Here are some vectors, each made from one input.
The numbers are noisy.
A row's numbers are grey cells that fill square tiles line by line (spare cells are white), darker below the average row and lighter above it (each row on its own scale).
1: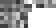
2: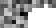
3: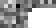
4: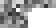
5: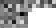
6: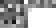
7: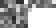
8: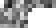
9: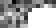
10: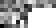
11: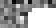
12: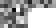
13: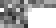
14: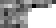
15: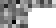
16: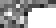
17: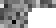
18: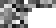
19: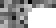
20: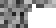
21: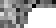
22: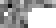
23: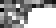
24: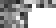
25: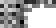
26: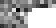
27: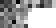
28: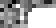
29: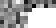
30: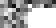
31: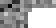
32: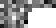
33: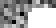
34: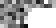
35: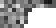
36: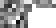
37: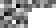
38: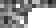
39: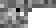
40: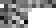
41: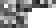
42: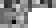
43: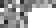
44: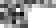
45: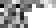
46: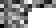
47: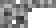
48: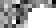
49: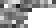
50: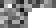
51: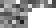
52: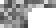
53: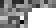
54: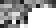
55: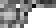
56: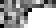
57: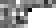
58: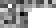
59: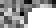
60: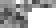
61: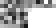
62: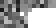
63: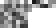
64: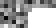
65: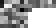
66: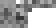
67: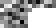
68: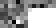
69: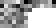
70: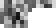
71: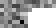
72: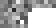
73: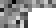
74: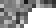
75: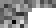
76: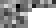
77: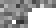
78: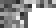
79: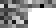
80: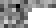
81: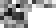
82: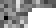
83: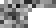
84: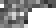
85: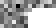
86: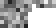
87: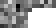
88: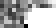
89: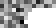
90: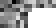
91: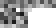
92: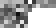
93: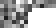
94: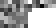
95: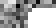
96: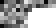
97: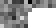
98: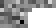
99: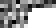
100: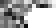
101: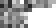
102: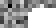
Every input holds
one of 9 labels and a node of a 10-node tree, together with either a fixed value, or a node of a 10-node tree.
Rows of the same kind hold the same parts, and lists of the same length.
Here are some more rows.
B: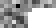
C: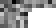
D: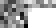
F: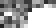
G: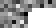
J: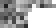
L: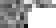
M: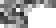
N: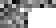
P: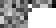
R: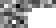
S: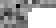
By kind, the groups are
B, C, D, G, J, L, M, N, S
F, P, R

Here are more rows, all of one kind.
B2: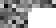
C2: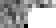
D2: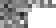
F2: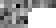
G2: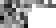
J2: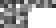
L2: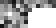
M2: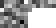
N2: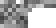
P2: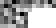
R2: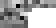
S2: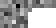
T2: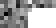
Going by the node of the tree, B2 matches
F2, R2, S2 and T2.
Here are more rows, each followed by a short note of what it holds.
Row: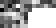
one of 9 labels and a node of each of two 10-node trees
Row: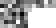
one of 9 labels and a node of a 10-node tree
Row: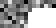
one of 9 labels and a node of each of two 10-node trees
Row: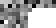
one of 9 labels and a node of each of two 10-node trees
